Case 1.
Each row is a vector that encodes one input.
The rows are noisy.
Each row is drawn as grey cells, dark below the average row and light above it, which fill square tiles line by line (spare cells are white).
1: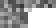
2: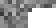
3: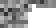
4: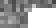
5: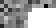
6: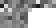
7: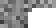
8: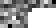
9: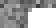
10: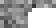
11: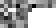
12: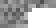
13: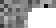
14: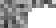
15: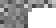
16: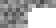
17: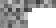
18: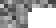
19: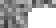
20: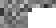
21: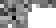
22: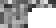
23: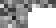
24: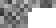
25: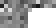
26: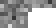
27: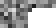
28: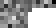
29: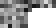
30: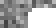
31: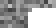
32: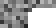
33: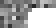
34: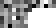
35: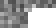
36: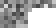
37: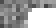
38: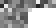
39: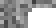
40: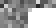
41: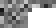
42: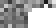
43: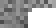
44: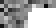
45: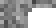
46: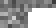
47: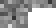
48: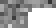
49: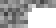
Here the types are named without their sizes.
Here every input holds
a label.
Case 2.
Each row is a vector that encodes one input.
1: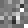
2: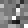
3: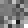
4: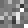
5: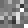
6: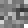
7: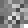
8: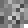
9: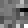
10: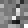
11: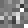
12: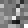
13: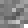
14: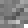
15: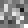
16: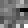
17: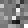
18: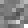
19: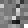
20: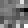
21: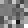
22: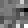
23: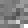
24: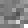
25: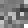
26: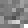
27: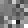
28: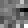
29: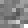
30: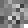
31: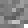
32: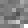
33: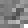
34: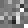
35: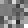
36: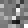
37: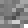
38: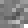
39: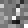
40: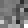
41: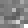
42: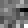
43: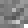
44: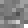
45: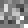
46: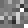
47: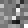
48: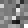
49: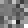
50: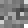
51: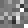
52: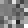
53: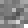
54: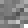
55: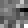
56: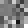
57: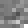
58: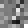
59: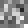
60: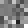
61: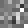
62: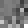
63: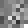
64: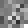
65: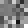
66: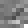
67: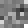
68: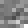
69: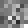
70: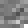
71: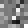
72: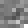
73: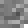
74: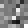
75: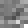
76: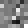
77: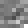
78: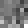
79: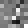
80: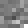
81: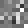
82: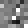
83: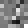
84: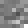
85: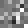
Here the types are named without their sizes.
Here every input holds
a label.
